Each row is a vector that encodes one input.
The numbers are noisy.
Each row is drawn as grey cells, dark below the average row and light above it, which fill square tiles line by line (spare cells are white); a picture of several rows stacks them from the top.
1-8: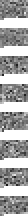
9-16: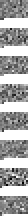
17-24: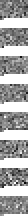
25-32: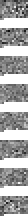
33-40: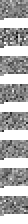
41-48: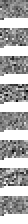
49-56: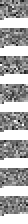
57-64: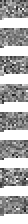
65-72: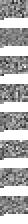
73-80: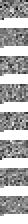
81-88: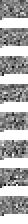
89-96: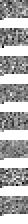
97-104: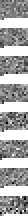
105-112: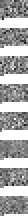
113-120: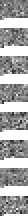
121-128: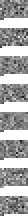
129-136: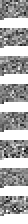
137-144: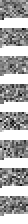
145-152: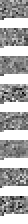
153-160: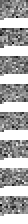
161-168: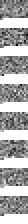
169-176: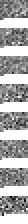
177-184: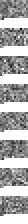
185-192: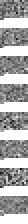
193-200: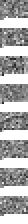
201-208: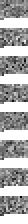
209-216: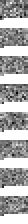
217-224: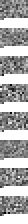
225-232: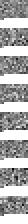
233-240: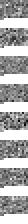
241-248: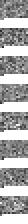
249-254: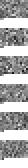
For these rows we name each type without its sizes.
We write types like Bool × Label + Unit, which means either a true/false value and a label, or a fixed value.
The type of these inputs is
(Label + Tree) × Line.
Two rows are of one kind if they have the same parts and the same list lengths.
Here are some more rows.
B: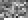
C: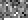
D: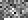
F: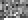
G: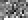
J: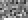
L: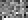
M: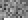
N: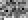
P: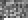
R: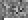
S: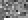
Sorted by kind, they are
B, D, M, N, P, R, S
C, F, G, J, L

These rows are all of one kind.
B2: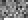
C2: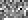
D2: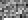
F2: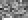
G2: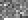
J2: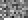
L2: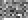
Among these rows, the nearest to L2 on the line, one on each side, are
B2 and J2.
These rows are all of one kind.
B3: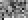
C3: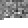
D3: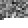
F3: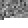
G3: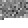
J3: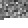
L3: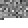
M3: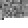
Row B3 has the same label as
G3 and M3.
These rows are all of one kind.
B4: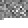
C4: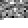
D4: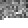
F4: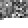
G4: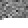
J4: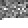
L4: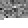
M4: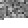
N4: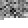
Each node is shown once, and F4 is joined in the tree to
C4 and G4.
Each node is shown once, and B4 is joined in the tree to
J4.
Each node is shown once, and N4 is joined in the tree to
D4 and G4.
